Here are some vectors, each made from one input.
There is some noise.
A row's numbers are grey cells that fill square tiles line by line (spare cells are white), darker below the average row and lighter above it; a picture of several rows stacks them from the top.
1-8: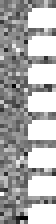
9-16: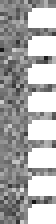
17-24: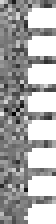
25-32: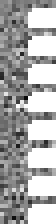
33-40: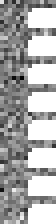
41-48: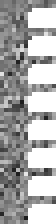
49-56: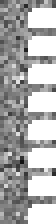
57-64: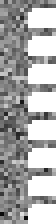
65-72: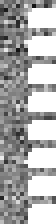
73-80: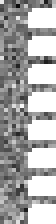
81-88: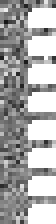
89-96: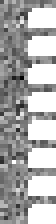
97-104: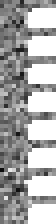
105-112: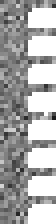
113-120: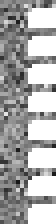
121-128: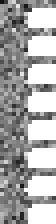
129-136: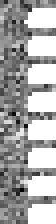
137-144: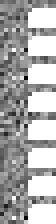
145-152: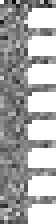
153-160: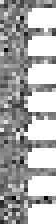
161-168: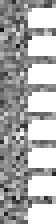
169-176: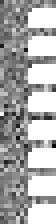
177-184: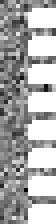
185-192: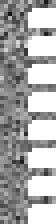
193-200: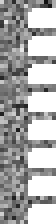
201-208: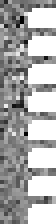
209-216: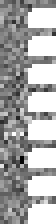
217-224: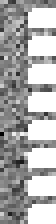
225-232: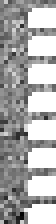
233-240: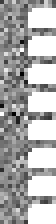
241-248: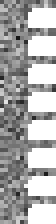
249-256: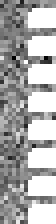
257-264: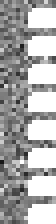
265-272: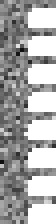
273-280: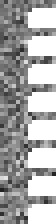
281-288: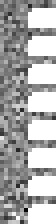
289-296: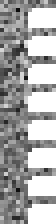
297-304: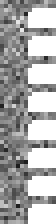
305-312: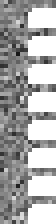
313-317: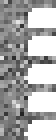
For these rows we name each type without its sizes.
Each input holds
a true/false value, together with either a label, or a point on a line.
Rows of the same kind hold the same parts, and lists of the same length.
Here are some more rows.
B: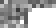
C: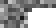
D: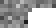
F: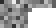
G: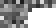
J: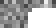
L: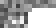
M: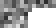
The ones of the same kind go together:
B, C, G
D, F, J, L, M

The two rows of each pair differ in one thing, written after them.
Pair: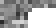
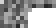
the true/false value
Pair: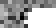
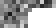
the place on the line
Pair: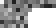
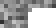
the true/false value
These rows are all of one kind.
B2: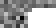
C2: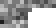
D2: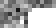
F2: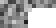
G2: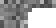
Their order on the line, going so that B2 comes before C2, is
B2, C2, G2, F2, D2.
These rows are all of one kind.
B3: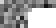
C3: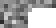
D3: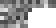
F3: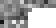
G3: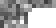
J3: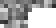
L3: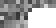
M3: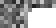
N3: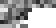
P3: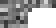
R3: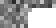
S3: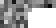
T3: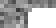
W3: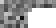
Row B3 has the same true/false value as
M3, R3, S3 and W3.
